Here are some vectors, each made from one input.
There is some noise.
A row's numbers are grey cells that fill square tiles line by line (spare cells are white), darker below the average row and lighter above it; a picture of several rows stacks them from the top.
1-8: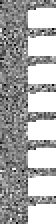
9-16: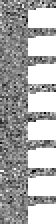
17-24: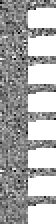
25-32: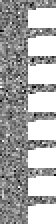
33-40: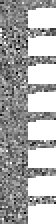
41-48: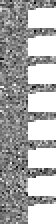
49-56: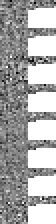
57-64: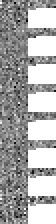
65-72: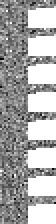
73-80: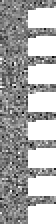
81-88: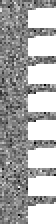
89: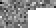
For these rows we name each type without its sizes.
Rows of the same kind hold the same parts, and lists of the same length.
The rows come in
2 kinds.
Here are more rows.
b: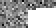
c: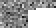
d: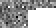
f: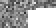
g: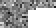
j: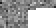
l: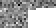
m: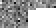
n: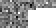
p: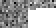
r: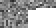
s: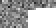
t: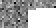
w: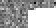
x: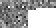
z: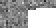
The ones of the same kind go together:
b, f, j, l, r, s, w, z
c, d, g, m, n, p, t, x

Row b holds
a label and a node of a tree.
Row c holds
two labels.
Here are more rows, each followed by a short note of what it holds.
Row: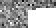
a label and a node of a tree
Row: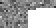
a label and a node of a tree
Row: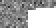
a label and a node of a tree
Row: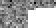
a label and a node of a tree
